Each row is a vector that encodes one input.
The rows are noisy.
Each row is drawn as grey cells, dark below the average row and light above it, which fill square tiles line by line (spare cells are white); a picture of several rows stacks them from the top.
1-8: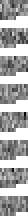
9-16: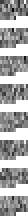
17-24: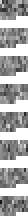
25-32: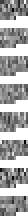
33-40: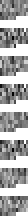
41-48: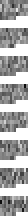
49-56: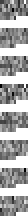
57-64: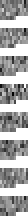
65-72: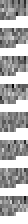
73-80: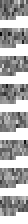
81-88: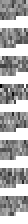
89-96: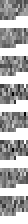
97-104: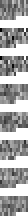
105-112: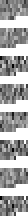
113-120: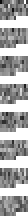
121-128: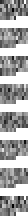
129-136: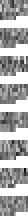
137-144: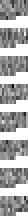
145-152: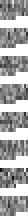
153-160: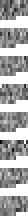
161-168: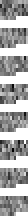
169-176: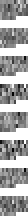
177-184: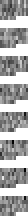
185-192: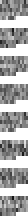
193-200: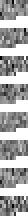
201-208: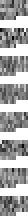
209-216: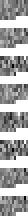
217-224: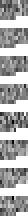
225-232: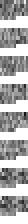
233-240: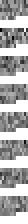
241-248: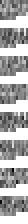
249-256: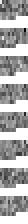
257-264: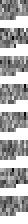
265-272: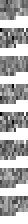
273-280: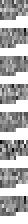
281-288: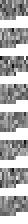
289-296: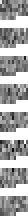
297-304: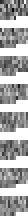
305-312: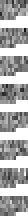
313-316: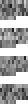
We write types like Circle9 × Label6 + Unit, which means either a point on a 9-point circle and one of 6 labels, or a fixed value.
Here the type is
Bool × Bool × Bool × List3(Line7).
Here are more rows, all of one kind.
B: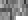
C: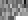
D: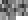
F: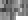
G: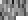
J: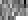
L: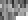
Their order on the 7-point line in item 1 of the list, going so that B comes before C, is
D, F, B, C, J, L, G.
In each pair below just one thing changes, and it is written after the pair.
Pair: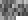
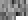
the place on the 7-point line in item 1 of the list
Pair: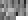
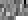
the place on the 7-point line in item 1 of the list
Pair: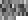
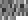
one of the three true/false values
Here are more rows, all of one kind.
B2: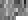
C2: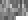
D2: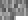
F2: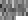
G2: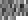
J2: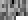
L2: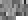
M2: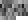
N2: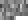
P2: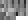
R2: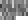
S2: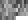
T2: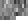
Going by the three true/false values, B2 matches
F2, N2, P2 and R2.
